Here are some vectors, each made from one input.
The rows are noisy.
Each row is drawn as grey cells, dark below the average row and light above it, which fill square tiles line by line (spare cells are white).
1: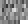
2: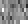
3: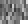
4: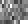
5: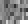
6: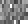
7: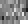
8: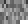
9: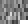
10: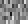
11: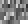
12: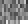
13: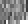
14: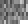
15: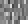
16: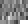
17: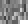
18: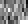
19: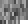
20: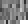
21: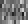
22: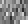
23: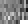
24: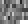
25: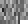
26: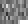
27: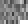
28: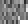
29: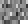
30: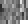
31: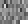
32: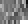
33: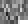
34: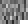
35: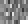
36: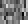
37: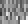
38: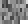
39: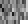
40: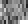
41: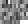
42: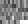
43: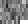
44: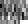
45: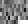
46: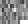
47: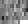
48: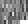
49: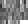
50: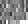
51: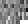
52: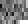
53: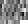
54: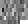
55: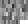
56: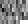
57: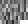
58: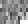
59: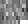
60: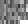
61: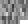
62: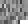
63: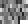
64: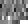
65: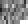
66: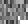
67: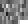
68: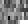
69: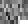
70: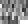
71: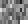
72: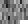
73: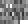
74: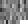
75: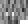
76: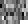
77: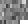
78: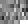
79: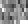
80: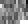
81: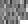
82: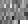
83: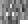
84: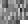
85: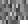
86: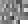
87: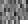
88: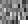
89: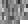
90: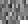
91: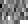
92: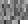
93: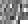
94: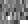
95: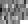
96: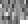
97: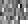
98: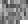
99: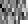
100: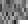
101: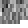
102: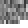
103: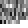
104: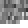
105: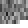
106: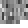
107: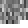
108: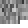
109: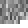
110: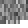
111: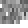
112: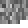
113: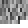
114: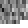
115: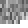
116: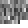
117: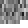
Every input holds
one of 12 labels, together with either a point on an 11-point circle, or a fixed value.
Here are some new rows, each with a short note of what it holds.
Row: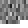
one of 12 labels
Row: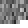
one of 12 labels
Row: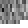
one of 12 labels
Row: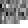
one of 12 labels
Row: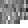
a point on an 11-point circle and one of 12 labels
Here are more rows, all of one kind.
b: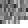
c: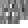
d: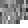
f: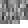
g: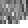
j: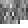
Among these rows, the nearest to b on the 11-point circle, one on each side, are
d and f.
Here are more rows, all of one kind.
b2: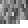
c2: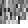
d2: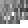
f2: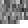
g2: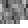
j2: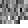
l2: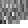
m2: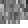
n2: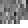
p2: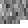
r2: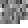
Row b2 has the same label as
g2, m2, n2 and p2.
